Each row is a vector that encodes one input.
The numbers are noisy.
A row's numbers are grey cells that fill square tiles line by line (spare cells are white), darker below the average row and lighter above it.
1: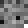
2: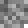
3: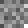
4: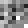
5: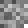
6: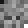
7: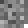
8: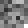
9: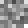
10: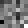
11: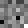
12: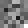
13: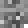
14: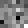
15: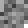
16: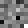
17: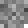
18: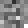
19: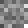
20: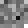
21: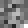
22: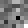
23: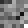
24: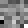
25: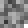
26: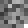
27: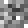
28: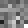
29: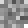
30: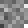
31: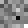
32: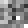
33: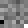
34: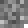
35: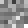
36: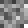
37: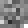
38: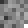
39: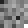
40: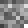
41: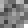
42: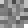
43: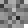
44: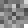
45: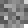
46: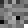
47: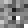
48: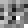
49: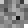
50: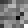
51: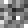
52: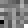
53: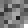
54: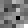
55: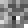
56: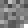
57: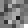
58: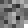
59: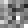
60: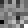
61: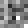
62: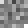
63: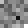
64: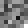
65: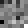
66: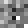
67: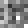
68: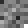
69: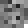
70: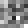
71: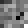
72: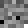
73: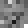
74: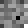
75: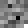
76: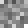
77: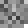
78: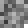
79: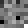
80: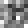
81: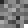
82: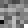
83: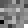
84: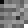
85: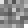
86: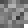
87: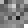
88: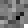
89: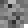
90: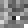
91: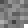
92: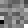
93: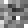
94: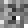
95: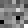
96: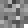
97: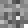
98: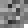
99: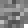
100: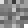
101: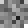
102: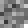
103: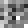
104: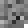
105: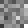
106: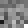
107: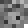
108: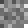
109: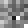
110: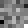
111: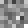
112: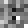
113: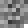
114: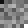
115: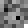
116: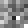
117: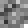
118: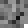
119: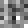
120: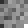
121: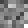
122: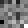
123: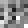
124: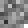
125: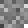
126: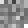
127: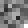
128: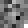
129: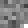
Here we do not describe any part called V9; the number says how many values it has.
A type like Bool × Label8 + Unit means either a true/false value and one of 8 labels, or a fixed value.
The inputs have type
(Circle8 + V9) × Label5 + Label6.
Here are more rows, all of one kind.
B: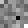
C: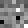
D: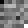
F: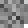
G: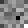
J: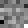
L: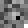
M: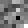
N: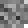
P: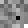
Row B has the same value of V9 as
C, G, M and P.
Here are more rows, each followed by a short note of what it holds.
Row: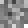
a point on an 8-point circle and one of 5 labels
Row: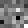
one of 5 labels and a value of V9
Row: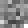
a point on an 8-point circle and one of 5 labels
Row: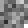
a point on an 8-point circle and one of 5 labels
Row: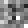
one of 6 labels
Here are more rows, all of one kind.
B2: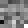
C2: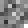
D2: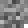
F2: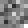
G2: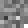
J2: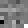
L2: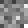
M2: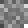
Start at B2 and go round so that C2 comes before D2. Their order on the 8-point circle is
B2, L2, M2, J2, F2, C2, D2, G2.
